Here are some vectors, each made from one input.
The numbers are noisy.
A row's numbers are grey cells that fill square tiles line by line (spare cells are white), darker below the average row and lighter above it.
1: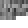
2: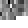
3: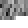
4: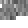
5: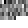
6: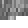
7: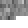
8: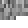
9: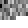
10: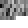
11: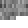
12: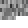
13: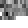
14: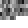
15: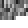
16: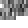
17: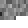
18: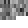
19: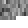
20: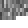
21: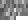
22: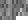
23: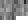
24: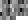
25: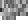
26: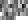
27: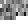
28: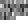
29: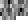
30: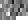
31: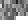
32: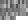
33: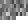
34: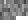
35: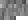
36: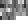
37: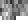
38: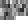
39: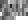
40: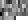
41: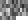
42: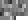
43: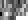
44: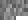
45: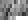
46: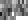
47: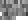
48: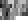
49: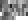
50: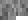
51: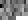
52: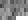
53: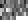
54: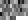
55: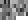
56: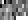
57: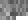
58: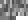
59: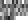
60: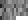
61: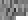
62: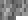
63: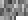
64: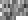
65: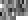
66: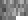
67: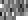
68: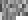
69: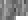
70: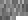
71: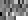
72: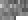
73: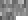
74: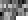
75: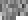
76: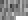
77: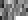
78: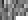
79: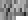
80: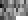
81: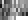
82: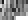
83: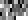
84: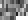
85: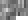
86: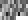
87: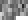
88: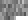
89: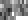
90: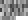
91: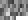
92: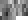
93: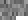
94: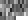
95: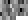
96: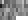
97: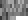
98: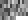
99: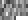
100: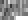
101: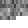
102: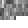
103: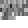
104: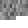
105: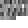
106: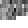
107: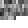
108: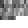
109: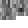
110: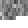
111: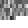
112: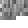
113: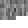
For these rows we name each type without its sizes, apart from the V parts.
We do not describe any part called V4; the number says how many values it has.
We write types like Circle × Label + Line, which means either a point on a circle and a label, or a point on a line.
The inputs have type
Bool × Circle + V4.
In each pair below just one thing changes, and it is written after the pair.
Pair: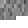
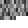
the true/false value
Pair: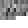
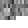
the place on the circle
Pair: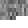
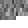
the place on the circle
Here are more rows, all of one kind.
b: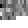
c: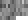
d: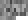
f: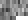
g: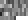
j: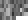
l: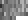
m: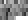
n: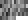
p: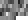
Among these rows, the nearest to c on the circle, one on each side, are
b and l.
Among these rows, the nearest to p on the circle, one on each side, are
d and j.
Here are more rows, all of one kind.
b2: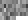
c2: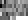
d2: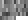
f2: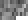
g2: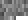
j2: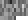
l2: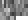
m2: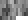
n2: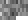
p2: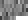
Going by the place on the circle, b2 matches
f2, l2 and n2.
